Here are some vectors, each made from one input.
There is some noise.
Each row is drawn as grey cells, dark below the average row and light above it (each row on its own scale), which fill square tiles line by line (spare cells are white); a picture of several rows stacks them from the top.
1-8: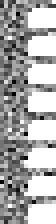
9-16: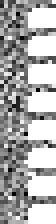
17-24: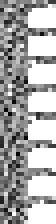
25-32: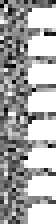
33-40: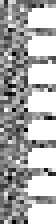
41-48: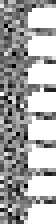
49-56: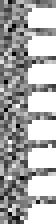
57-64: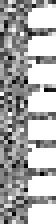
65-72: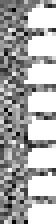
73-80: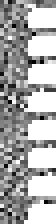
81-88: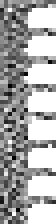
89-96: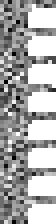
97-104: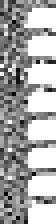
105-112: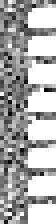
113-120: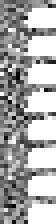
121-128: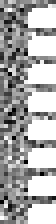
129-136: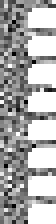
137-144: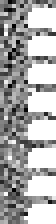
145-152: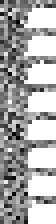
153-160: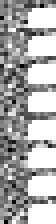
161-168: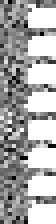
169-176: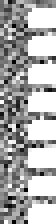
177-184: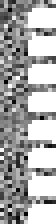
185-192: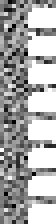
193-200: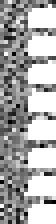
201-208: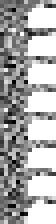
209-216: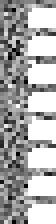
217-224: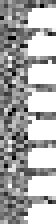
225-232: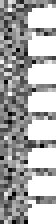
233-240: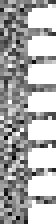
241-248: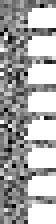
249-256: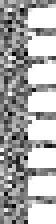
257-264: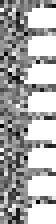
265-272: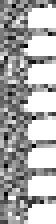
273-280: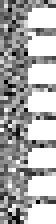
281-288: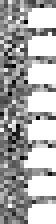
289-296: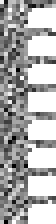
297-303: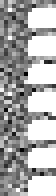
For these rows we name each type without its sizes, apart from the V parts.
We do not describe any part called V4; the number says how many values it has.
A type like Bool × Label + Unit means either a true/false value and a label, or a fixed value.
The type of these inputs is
Line × (Line + V4) + List(Circle).
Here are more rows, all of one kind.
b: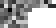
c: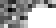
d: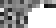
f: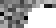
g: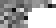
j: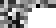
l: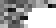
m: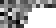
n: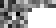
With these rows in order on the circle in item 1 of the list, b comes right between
c and n.
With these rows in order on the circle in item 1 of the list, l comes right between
c and g.
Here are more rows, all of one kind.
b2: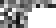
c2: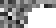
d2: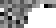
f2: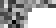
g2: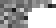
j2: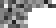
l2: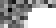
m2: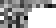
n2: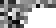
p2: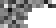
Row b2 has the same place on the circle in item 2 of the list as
j2, m2 and p2.
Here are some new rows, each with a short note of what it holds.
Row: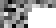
a list of one item
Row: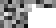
a list of one item
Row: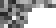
a list of two items
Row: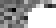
a list of two items
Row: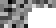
a list of one item
